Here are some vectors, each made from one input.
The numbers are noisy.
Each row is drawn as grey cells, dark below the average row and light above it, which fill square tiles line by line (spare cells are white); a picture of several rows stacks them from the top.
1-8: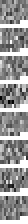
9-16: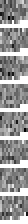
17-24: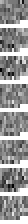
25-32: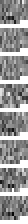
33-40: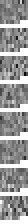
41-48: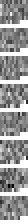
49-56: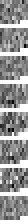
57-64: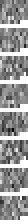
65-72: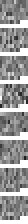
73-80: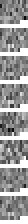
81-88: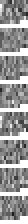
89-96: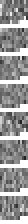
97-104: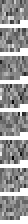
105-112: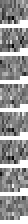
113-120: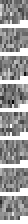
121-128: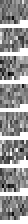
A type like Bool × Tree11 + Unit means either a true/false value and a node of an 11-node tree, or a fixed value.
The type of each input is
Line9 + Line10.
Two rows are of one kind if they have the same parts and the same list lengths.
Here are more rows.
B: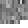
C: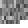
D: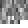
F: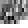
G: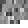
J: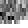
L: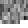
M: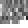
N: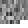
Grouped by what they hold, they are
B, C, D, G, L, N
F, J, M

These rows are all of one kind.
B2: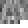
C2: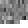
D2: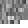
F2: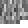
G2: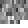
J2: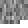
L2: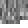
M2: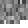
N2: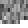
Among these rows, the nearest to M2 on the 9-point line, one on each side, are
C2 and D2.
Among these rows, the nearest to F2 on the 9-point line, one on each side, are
J2 and L2.
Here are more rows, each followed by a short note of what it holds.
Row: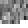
a point on a 9-point line
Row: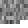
a point on a 9-point line
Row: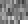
a point on a 9-point line
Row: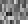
a point on a 9-point line
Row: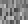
a point on a 9-point line
